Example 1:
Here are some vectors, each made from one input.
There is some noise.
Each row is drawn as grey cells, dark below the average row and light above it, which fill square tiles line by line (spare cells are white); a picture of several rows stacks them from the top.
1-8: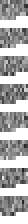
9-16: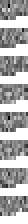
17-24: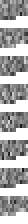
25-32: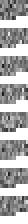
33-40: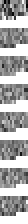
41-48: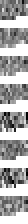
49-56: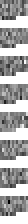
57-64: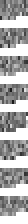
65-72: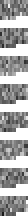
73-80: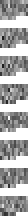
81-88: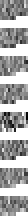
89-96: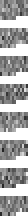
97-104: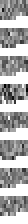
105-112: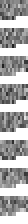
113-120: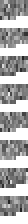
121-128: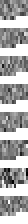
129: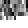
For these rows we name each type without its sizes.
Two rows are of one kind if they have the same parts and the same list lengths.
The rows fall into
3 kinds.
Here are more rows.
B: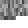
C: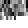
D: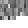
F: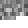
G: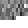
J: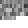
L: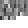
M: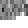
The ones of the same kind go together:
B, G
C
D, F, J, L, M

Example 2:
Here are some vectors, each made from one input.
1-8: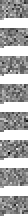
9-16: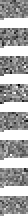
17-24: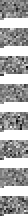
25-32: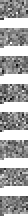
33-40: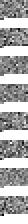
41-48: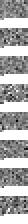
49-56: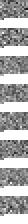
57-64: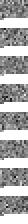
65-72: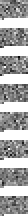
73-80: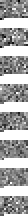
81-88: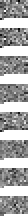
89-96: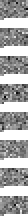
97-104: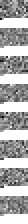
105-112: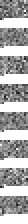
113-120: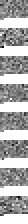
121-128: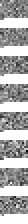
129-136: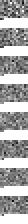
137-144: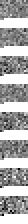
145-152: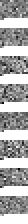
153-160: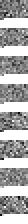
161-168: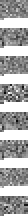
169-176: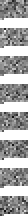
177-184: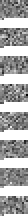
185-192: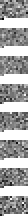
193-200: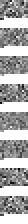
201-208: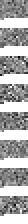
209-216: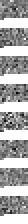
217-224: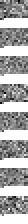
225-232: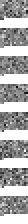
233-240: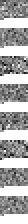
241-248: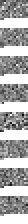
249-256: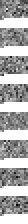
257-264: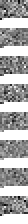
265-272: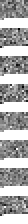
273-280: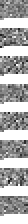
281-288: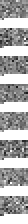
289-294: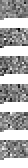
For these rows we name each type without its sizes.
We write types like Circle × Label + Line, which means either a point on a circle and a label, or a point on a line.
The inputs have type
Label + Line × Line.
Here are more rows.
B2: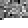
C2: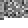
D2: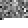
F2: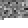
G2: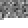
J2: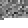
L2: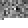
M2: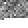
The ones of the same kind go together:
B2, C2, D2
F2, G2, J2, L2, M2

